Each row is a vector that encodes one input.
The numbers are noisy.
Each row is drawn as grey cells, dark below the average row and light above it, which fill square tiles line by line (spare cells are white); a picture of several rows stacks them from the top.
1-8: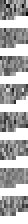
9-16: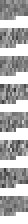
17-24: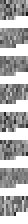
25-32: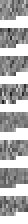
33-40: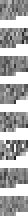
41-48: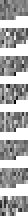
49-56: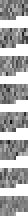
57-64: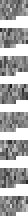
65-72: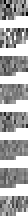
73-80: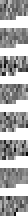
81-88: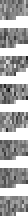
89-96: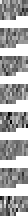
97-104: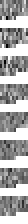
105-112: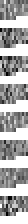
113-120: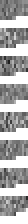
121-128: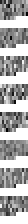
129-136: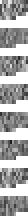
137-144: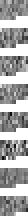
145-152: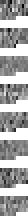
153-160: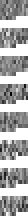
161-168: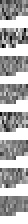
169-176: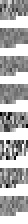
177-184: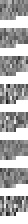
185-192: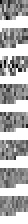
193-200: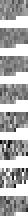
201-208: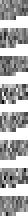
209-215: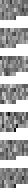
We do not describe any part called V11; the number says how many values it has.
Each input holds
either a point on an 8-point circle and a value of V11, or a fixed value, or three true/false values.
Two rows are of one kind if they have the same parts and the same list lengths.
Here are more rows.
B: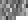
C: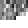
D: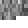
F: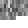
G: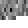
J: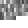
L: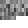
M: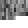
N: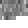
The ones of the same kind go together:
B, F, M, N
C, D, G, J
L

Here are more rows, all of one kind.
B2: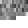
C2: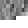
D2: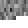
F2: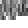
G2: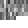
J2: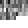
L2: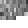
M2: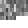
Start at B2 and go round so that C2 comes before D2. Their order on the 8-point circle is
B2, J2, C2, L2, D2, G2, F2, M2.
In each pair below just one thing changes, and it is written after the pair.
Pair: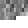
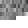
the value of V11
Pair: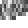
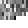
the value of V11
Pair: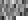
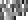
the place on the 8-point circle
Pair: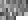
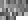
the place on the 8-point circle
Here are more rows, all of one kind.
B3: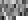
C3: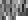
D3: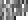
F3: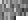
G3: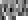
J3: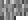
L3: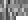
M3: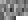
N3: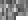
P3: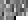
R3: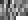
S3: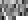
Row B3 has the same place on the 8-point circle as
C3, F3, J3 and P3.
